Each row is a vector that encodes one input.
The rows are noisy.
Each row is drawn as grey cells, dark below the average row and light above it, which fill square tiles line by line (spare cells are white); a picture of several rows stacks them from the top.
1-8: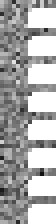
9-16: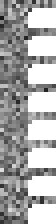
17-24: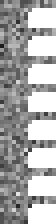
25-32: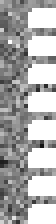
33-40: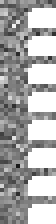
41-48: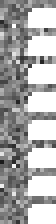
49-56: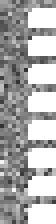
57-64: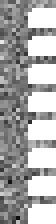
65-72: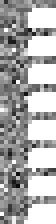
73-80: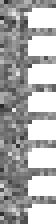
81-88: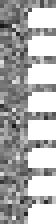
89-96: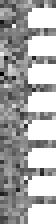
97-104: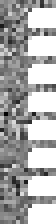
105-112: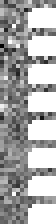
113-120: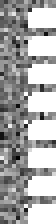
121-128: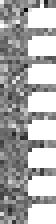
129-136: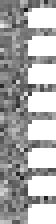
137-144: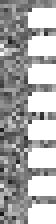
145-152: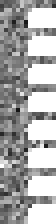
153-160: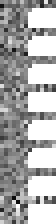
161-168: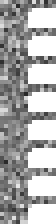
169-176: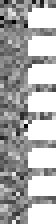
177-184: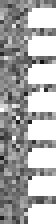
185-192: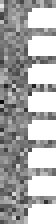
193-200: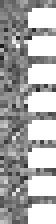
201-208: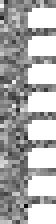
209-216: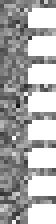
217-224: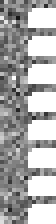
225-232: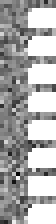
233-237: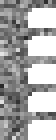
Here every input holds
a point on an 8-point line, together with either a fixed value, or four true/false values.
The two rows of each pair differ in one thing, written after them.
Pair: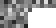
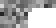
one of the four true/false values
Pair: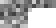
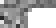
one of the four true/false values
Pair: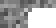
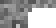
one of the four true/false values
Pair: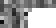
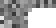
one of the four true/false values
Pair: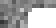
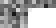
the place on the 8-point line
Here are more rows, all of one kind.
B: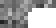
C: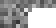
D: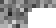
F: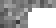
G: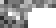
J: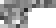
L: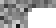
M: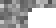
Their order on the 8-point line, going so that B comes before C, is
J, L, D, B, G, F, C, M.
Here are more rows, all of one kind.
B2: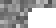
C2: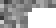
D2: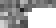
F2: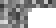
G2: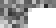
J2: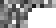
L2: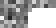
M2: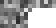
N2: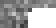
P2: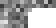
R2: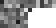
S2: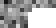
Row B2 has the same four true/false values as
L2, M2, P2 and S2.
